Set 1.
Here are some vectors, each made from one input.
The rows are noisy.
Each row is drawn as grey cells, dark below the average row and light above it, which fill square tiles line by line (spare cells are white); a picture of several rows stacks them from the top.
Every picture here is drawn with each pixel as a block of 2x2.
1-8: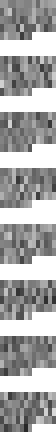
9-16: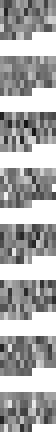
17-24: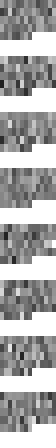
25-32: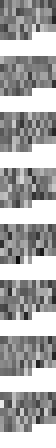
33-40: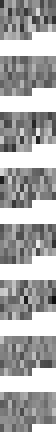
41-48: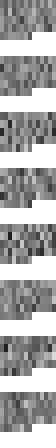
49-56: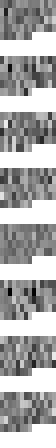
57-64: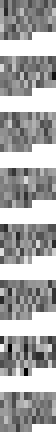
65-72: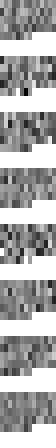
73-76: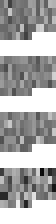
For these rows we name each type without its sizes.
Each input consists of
either a point on a line, or a node of a tree.
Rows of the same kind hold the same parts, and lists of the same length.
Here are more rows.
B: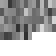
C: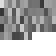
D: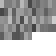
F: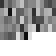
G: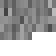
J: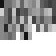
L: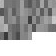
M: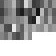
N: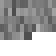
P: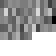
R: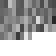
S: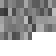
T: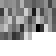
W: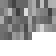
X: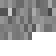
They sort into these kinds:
B, C, D, G, L, N, S, W, X
F, J, M, P, R, T

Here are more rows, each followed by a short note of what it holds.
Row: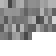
a node of a tree
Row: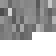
a node of a tree
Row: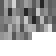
a point on a line
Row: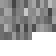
a node of a tree
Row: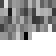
a point on a line
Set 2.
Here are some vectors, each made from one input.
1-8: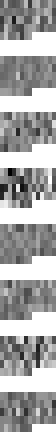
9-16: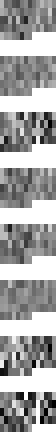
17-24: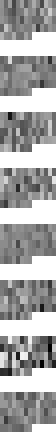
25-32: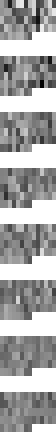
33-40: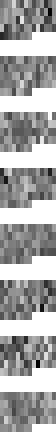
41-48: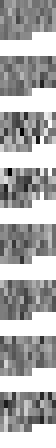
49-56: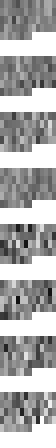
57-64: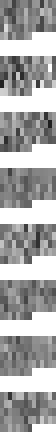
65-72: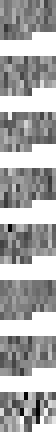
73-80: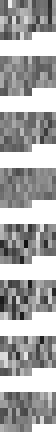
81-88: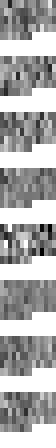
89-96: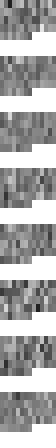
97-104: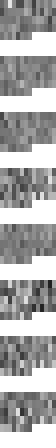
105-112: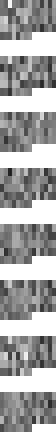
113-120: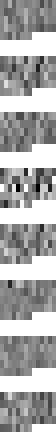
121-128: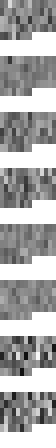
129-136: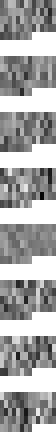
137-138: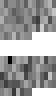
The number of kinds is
3.
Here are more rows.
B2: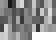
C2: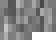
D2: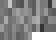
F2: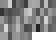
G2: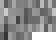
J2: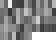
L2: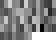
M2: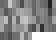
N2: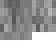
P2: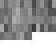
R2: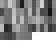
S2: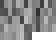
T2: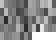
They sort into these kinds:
B2, C2, P2, S2
D2, G2, J2, L2, M2, N2
F2, R2, T2

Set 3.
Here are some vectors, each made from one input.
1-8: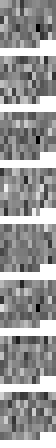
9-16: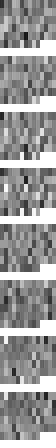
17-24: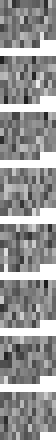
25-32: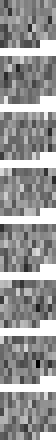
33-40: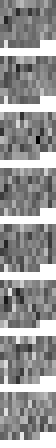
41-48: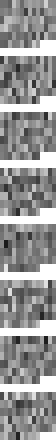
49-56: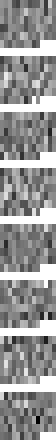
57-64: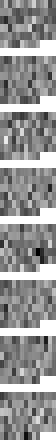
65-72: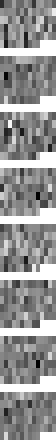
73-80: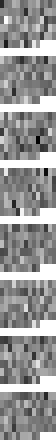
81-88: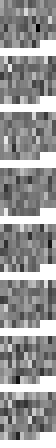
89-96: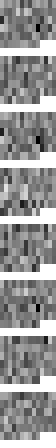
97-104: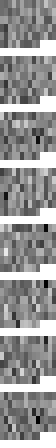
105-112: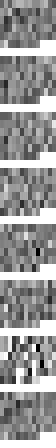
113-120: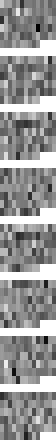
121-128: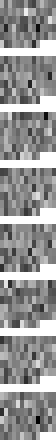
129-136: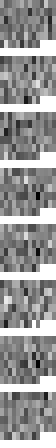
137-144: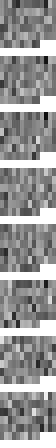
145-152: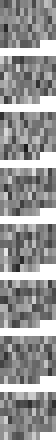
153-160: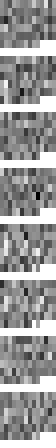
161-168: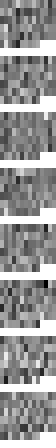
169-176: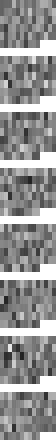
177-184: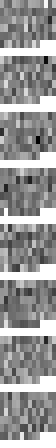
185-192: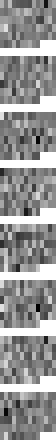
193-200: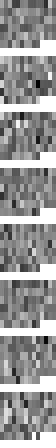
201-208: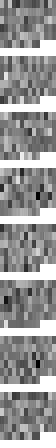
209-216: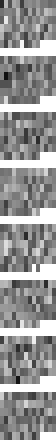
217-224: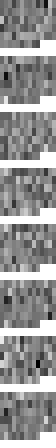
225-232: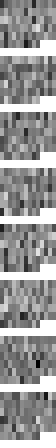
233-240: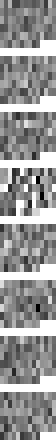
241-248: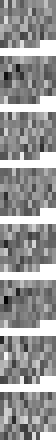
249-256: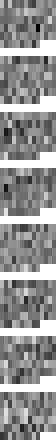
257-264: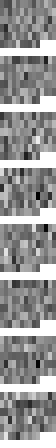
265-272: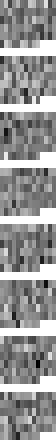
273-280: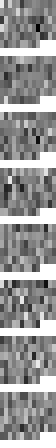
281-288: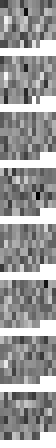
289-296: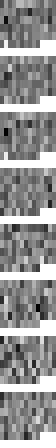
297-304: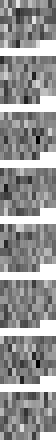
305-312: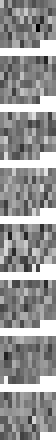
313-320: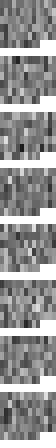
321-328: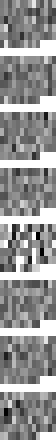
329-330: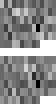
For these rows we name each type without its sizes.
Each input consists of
a list of points on a line.
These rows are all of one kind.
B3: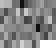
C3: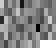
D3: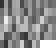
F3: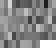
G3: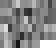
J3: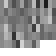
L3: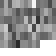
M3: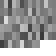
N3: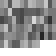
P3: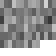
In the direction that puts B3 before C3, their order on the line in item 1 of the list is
D3, M3, P3, N3, G3, L3, J3, F3, B3, C3.
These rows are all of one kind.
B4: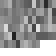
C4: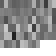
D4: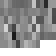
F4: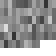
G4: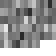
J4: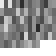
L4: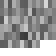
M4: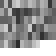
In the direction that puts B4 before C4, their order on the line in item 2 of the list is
M4, J4, G4, B4, F4, D4, C4, L4.
